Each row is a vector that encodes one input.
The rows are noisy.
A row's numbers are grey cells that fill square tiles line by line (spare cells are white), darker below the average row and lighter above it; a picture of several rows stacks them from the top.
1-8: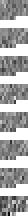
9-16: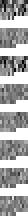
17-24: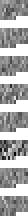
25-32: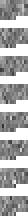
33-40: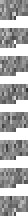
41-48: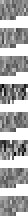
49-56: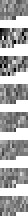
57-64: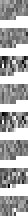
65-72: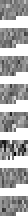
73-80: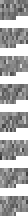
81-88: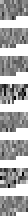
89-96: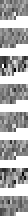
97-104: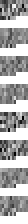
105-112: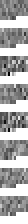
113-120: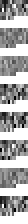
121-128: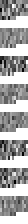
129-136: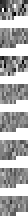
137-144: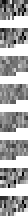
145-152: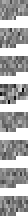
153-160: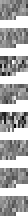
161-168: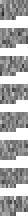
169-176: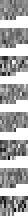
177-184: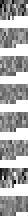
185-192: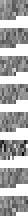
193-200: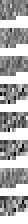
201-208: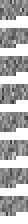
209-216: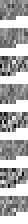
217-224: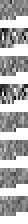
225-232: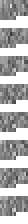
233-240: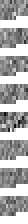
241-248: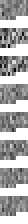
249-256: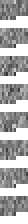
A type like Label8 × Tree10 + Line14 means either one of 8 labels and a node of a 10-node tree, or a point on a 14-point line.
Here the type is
Bool × Label5 + Line9 × (Tree10 + Unit).
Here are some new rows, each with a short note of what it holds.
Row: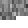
a point on a 9-point line
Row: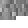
a point on a 9-point line
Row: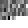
one of 5 labels and a true/false value
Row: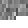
a point on a 9-point line
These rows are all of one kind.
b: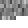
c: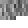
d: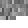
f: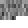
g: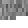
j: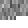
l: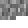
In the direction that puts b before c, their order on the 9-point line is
b, j, d, l, g, c, f.
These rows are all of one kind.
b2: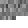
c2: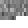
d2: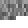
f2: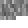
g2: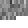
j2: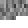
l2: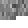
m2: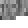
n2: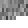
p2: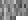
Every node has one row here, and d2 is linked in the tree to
g2.
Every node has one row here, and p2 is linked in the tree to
l2 and m2.
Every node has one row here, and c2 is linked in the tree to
m2.
